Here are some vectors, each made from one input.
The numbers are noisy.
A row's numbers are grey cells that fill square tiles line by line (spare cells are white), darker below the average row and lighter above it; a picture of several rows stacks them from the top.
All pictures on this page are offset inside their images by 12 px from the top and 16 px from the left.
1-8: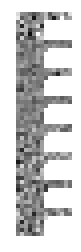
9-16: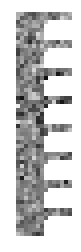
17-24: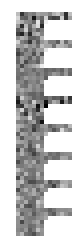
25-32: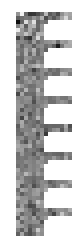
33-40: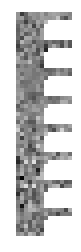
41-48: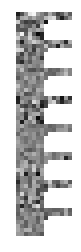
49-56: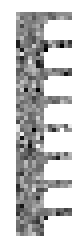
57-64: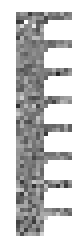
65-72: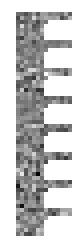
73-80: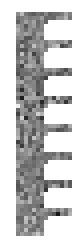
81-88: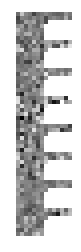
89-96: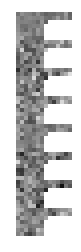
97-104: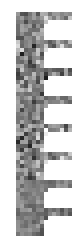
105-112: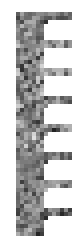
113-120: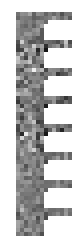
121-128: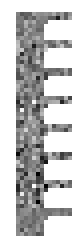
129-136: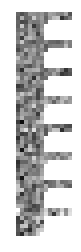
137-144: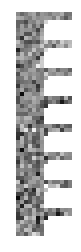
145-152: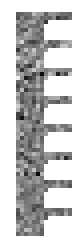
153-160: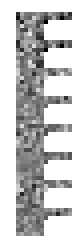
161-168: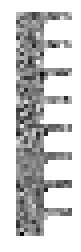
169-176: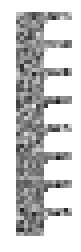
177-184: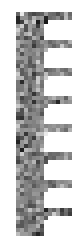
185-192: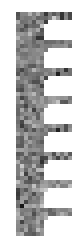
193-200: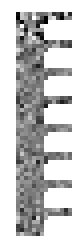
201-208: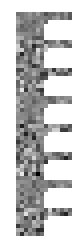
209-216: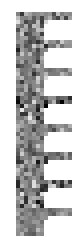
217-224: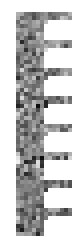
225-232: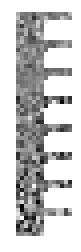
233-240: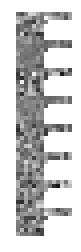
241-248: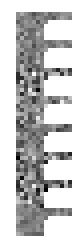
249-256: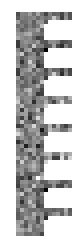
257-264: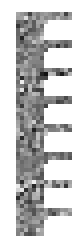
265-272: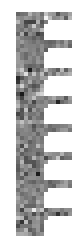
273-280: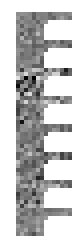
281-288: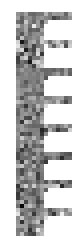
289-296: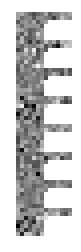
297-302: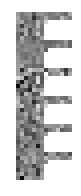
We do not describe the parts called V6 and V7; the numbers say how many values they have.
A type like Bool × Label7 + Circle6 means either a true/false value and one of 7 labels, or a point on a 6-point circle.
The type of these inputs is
Bool × Bool × Bool × Bool + (Tree10 + V7) × V6 + Tree11.
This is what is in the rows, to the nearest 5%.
About 20% of them hold a node of an 11-node tree. About 45% of them hold four true/false values. The rest hold a value of V6, together with either a node of a 10-node tree, or a value of V7.
